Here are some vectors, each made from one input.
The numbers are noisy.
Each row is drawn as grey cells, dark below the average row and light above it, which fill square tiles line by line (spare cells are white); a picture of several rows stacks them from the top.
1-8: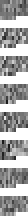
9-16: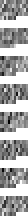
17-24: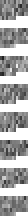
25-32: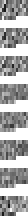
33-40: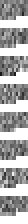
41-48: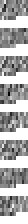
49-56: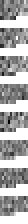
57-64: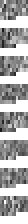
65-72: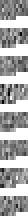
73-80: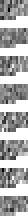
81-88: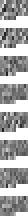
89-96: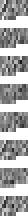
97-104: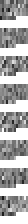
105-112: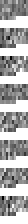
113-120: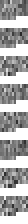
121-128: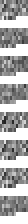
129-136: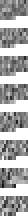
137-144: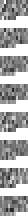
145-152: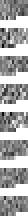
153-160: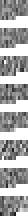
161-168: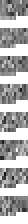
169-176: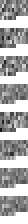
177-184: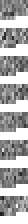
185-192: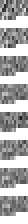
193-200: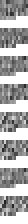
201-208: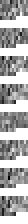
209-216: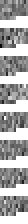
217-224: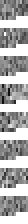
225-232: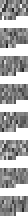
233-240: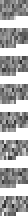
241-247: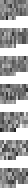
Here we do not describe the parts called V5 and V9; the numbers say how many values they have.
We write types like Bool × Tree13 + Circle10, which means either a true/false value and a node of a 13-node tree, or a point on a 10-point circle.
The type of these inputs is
Label8 + Line8 × (Tree10 + Unit) + V5 × V9.
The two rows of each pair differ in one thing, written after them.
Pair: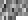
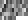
the value of V5
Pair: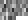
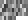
the value of V5
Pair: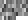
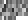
the value of V9
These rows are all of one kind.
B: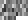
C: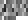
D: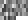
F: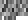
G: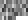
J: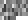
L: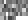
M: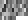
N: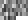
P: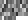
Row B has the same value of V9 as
C, D, J and N.
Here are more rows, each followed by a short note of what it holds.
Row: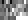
one of 8 labels
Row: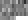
a point on an 8-point line
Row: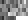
one of 8 labels
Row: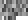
a value of V5 and a value of V9
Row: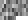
a value of V5 and a value of V9
